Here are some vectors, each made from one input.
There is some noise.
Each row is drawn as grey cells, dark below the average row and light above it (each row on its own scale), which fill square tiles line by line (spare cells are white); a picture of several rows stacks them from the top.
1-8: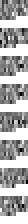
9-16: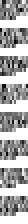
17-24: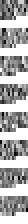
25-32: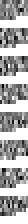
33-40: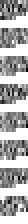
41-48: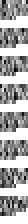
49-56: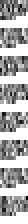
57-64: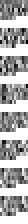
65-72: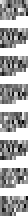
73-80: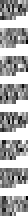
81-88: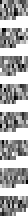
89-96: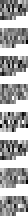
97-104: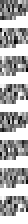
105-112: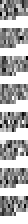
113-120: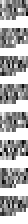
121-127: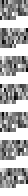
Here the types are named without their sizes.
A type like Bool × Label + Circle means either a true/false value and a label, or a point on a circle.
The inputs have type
Circle + Line.
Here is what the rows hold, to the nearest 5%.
About 60% of them hold a point on a circle. The rest hold a point on a line.
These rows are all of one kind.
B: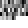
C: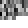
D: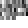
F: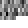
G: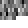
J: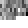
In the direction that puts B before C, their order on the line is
D, J, B, F, G, C.
